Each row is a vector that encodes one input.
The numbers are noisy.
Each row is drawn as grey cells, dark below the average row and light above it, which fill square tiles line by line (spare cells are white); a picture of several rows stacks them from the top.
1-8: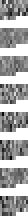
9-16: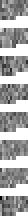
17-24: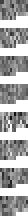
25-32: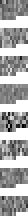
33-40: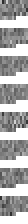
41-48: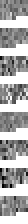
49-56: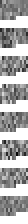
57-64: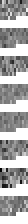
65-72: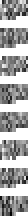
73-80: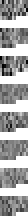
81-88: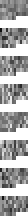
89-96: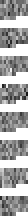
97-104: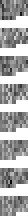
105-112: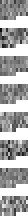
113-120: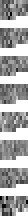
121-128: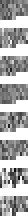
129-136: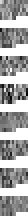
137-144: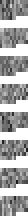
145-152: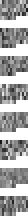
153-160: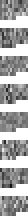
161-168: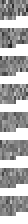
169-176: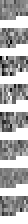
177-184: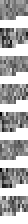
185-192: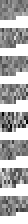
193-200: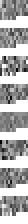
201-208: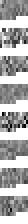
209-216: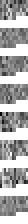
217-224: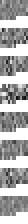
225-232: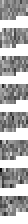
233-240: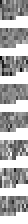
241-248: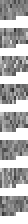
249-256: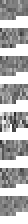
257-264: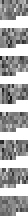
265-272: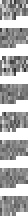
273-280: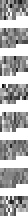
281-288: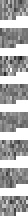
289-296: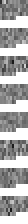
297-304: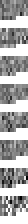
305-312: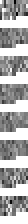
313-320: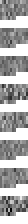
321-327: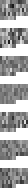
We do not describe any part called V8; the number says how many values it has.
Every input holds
either a point on each of two 3-point lines, or a point on an 11-point line and a value of V8.
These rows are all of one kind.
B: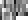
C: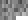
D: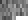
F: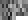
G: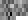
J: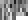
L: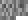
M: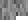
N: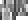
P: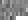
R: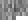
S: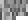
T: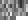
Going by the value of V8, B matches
D, F and M.
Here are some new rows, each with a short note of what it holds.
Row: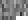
a point on an 11-point line and a value of V8
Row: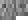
a point on an 11-point line and a value of V8
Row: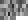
a point on each of two 3-point lines
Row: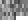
a point on each of two 3-point lines
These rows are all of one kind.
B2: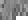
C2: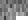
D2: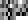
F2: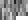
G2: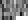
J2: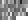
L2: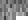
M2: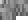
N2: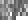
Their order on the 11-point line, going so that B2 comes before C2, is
D2, N2, G2, M2, B2, J2, F2, L2, C2.
